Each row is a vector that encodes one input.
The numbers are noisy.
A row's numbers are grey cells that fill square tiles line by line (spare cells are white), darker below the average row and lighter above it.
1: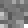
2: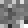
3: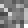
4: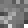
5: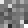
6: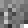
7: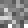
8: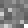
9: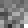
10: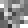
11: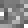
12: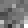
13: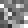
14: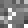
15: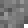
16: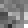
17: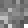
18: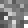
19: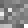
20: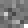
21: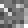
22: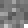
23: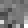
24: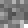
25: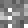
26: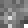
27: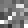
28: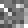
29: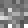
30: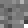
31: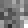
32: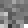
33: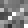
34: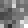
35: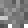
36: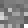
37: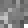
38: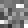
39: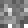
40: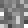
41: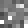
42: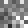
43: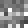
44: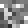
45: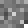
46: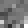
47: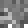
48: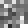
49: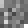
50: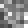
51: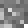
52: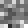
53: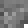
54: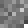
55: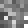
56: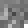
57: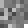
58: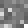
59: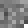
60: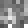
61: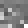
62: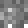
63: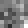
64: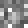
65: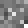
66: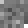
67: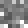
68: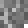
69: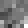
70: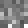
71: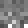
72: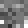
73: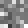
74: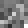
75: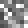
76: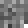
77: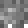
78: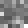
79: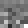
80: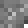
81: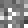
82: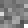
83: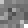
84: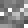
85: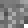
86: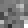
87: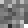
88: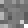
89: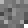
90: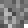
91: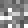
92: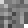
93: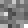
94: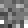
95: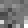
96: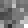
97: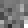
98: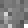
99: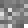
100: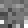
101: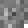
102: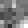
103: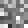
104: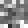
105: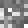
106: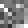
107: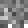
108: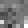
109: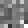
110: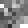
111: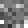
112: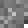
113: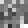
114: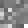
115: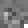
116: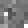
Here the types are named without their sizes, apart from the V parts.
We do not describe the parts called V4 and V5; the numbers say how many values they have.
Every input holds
either a point on a line, or a true/false value, a value of V4 and a value of V5.
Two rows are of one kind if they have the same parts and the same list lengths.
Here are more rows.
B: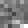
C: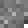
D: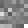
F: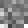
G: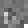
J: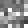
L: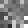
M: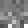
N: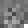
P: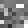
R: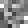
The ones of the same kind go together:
B, C, D, F, G, J, M, N
L, P, R

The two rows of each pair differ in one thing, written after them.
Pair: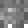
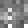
the value of V5
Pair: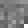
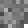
the true/false value
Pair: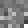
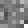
the value of V5
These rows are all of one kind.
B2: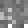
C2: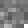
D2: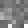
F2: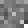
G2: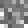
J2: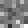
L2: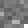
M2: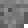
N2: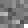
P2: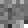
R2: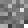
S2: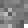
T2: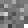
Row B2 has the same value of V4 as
C2, D2, G2 and S2.
